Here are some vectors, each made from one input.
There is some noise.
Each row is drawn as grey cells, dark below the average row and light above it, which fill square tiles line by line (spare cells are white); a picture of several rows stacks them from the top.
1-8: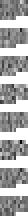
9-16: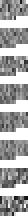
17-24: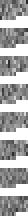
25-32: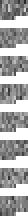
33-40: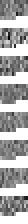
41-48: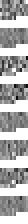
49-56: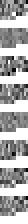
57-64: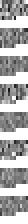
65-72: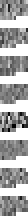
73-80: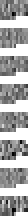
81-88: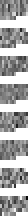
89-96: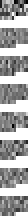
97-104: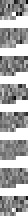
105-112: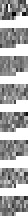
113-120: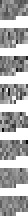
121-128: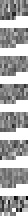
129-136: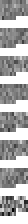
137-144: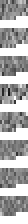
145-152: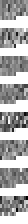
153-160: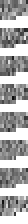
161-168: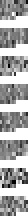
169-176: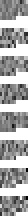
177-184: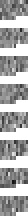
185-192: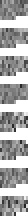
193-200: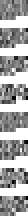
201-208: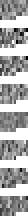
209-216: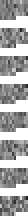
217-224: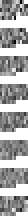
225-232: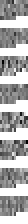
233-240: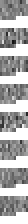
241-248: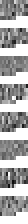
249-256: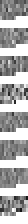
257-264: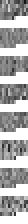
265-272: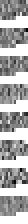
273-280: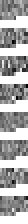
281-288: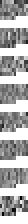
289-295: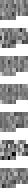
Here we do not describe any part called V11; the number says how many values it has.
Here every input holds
either a point on a 5-point circle and a true/false value, or a value of V11.
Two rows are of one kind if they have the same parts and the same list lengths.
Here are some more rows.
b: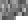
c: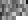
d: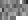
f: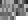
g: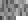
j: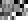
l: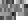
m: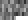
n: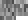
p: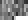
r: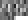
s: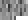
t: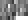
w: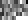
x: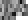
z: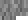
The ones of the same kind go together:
b, f, j, m, p, s, x, z
c, d, g, l, n, r, t, w

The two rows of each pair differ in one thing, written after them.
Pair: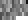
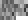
the true/false value
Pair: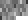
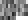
the place on the 5-point circle
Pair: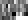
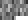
the place on the 5-point circle
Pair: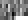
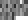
the true/false value
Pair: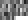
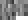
the true/false value
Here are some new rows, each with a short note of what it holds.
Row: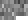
a value of V11
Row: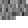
a value of V11
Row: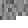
a point on a 5-point circle and a true/false value
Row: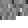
a point on a 5-point circle and a true/false value
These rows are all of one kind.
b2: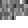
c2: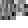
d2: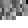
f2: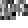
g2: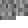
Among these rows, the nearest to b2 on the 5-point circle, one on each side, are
c2 and g2.
